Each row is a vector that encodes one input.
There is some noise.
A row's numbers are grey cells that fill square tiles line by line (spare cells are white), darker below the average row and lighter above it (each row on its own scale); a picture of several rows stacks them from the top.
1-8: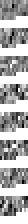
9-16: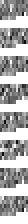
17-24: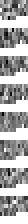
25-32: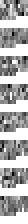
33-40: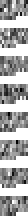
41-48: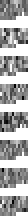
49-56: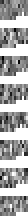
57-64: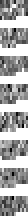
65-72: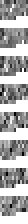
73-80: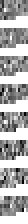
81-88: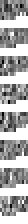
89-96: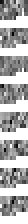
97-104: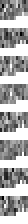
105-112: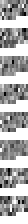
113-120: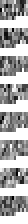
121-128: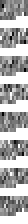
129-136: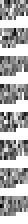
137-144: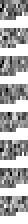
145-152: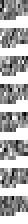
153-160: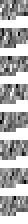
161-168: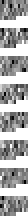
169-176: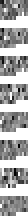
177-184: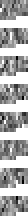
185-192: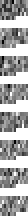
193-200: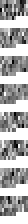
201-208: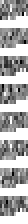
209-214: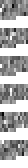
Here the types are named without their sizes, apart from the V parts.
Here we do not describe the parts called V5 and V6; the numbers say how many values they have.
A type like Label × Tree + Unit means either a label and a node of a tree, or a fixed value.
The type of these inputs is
(Bool × Bool × Bool + Unit) × Line × V6 + V5.
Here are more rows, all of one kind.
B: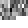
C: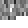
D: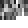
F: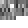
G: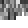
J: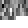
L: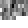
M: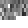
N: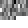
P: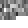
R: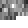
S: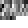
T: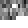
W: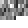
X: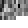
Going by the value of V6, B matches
F, R, S and W.
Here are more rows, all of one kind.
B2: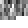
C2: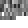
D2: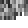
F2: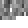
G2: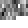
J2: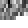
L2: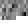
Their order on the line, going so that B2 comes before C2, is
L2, G2, B2, F2, J2, D2, C2.
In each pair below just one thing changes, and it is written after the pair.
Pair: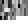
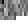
the value of V6
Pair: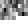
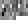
one of the three true/false values
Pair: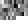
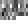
one of the three true/false values
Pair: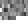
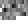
the value of V6
